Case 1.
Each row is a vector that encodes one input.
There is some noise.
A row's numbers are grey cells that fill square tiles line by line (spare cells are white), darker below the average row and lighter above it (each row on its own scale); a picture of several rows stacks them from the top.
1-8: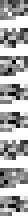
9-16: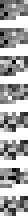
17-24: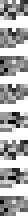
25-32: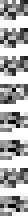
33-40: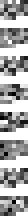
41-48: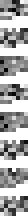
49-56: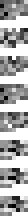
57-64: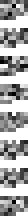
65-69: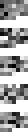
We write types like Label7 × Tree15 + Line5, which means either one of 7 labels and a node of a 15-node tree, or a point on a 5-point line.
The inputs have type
Label7.
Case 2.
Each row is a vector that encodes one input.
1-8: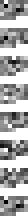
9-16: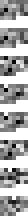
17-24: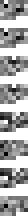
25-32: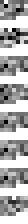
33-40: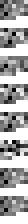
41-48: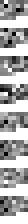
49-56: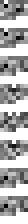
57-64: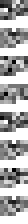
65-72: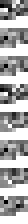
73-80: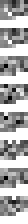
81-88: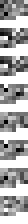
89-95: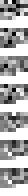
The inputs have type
Label10.
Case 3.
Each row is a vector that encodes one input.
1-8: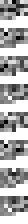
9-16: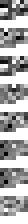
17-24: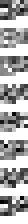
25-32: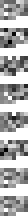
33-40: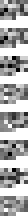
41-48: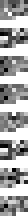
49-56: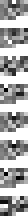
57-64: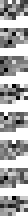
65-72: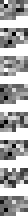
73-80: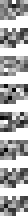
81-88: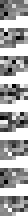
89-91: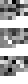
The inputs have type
Label10.
